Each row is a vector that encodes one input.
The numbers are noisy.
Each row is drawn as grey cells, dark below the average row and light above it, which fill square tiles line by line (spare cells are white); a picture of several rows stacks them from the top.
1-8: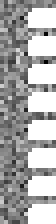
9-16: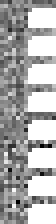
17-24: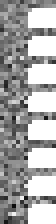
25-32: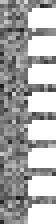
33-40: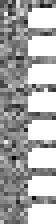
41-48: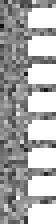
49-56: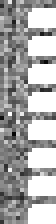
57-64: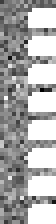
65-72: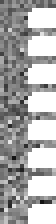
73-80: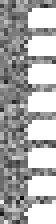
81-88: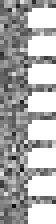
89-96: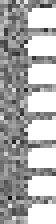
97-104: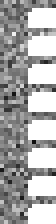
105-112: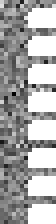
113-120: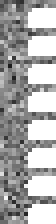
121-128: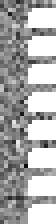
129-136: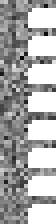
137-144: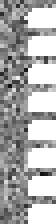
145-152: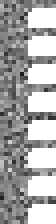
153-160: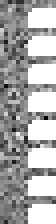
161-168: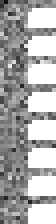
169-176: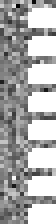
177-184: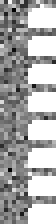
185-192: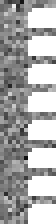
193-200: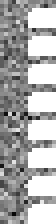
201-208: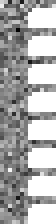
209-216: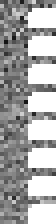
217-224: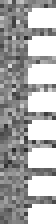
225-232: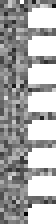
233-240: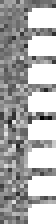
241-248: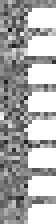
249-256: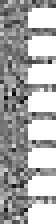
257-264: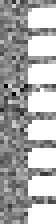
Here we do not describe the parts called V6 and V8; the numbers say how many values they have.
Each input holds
either a point on a 7-point line, or a true/false value and a value of V6, or a value of V8.
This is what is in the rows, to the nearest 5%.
About 30% of them hold a point on a 7-point line. About 35% of them hold a true/false value and a value of V6. The rest hold a value of V8.
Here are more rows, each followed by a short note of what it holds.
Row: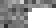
a value of V8
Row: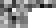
a true/false value and a value of V6
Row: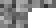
a true/false value and a value of V6
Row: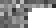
a value of V8
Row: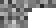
a value of V8
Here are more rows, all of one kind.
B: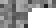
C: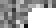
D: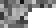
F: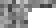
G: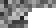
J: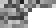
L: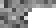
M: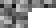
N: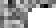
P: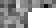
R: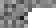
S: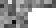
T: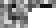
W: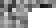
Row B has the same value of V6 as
D, G and M.
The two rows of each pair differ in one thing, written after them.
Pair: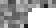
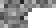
the true/false value
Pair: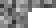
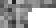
the value of V6
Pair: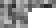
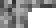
the value of V6
